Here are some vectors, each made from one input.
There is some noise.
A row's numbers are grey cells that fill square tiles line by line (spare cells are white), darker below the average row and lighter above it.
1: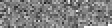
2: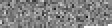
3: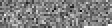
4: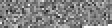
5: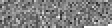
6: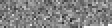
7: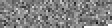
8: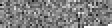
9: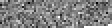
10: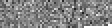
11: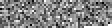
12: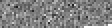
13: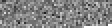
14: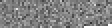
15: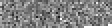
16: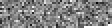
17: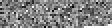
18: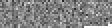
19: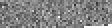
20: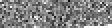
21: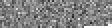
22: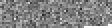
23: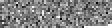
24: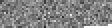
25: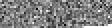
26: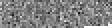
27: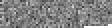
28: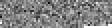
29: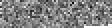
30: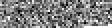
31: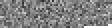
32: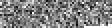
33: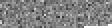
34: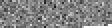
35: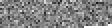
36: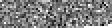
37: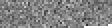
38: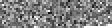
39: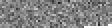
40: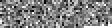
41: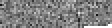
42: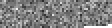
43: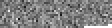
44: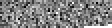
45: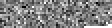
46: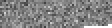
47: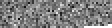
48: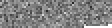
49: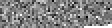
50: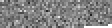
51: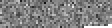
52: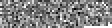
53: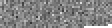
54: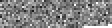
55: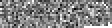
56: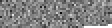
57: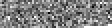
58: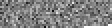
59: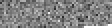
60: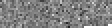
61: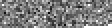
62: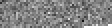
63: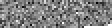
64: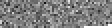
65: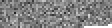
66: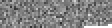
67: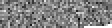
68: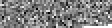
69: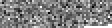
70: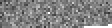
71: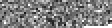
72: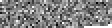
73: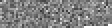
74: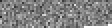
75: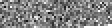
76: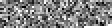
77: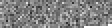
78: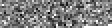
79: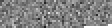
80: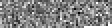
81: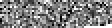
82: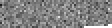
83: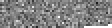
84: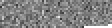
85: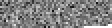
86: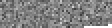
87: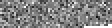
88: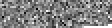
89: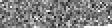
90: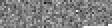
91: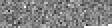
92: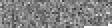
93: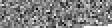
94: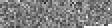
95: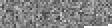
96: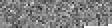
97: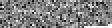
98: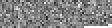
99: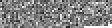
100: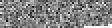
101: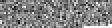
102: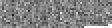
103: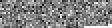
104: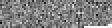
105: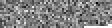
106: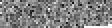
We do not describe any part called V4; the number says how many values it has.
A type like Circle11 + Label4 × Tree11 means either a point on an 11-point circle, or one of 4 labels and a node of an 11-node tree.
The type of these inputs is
(Bool × Circle5 + Unit) × Line5 + V4.
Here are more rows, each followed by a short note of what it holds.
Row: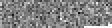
a point on a 5-point line
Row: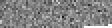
a point on a 5-point circle, a point on a 5-point line and a true/false value
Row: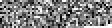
a value of V4
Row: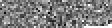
a value of V4
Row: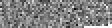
a point on a 5-point line
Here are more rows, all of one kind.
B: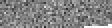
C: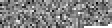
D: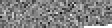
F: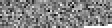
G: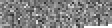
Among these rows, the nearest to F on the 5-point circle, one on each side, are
C and D.
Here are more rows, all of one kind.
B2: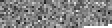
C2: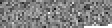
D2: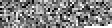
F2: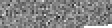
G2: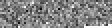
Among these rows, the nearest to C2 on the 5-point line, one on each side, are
B2 and G2.
